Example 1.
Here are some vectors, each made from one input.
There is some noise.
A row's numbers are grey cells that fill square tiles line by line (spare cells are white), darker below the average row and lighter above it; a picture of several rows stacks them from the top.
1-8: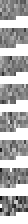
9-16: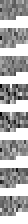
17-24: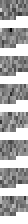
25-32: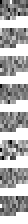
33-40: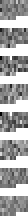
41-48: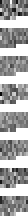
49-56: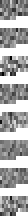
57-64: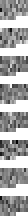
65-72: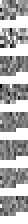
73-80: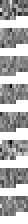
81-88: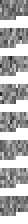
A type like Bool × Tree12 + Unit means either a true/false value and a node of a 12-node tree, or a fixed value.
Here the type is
Bool × Bool × Bool × Bool × Circle5.
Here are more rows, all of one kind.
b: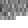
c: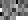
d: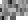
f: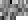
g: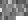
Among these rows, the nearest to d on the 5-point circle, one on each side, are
b and c.
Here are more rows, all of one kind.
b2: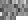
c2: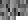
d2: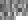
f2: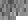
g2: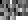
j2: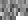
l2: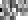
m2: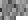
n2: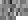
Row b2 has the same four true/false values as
g2 and m2.
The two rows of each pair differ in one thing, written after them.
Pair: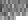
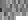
one of the four true/false values
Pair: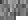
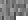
the place on the 5-point circle
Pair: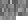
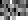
the place on the 5-point circle
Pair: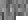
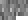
one of the four true/false values
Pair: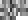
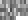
one of the four true/false values
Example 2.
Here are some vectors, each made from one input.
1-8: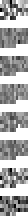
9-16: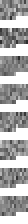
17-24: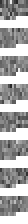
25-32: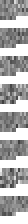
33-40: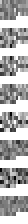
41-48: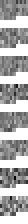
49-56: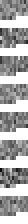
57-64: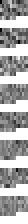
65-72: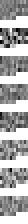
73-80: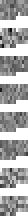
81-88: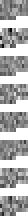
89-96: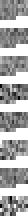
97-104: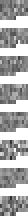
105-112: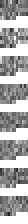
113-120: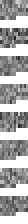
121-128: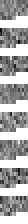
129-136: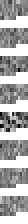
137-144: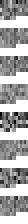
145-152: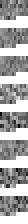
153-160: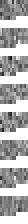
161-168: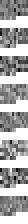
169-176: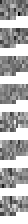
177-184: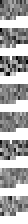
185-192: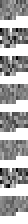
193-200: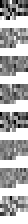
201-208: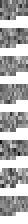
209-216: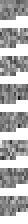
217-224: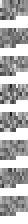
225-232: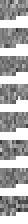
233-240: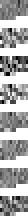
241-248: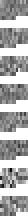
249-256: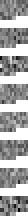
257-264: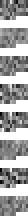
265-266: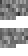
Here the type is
Bool × Bool × Bool × Bool × Bool × Circle5.
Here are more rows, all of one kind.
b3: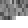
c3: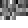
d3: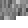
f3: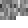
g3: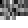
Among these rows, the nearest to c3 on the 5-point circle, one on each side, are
b3 and f3.
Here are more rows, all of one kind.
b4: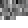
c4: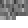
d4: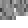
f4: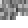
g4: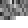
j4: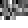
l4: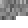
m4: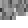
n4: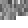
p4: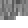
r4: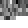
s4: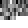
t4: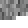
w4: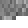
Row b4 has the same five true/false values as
f4, j4 and p4.
